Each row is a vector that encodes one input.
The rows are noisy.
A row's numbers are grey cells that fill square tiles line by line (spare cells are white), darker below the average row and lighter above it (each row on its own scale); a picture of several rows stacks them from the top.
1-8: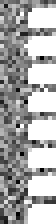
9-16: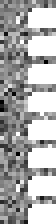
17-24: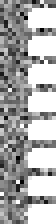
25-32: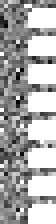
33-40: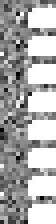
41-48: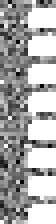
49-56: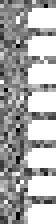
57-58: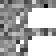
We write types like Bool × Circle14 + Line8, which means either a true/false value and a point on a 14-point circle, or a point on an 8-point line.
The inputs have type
Line6 × Line6 + Tree8.
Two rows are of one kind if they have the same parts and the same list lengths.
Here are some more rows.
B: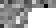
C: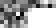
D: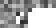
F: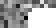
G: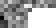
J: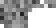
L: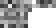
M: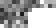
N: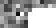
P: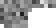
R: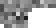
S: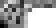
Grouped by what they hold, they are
B, D, L, N
C, F, G, J, M, P, R, S

